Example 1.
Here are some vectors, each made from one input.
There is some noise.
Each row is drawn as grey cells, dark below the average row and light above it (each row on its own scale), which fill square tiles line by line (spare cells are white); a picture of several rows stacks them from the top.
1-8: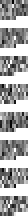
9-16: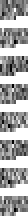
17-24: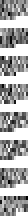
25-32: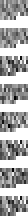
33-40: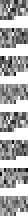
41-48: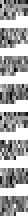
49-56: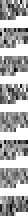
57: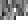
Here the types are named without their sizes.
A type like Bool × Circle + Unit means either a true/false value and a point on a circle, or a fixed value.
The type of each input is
Label.
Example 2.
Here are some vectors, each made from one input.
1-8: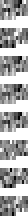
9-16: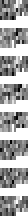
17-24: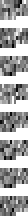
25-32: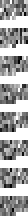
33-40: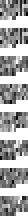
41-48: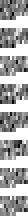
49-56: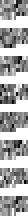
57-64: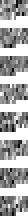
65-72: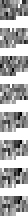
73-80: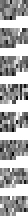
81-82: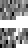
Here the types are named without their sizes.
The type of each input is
Bool × Bool × Bool + Unit.
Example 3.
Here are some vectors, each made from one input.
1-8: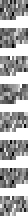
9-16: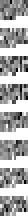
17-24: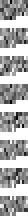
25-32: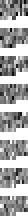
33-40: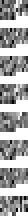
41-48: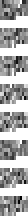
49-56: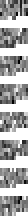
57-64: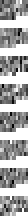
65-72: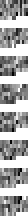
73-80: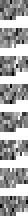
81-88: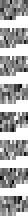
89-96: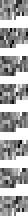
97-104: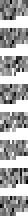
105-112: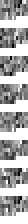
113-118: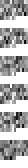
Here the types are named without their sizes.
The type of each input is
Bool × Bool × Bool + Unit.
